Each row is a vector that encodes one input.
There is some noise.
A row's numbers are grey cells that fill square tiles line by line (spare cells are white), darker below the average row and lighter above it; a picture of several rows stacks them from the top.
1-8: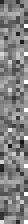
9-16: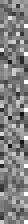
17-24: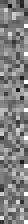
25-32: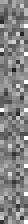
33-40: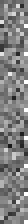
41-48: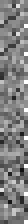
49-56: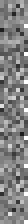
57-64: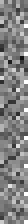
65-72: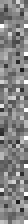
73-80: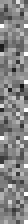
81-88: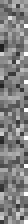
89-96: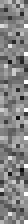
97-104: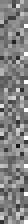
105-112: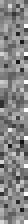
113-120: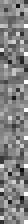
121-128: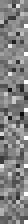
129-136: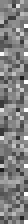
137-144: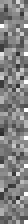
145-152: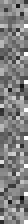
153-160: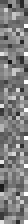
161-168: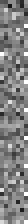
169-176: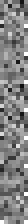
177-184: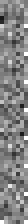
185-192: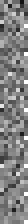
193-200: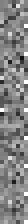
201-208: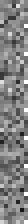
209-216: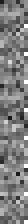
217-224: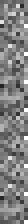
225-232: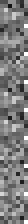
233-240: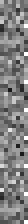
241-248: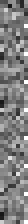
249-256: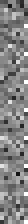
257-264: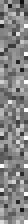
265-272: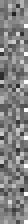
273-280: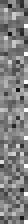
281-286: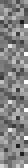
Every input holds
either a point on a 13-point line, or three true/false values.
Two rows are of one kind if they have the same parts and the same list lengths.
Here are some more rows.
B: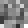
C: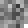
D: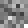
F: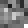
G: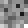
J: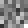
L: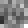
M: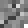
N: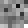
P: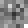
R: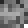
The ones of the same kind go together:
B, C, D, G, L, N, P
F, J, M, R

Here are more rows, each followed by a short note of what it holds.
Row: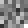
three true/false values
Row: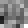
a point on a 13-point line
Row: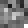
three true/false values
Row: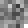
a point on a 13-point line
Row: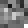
three true/false values
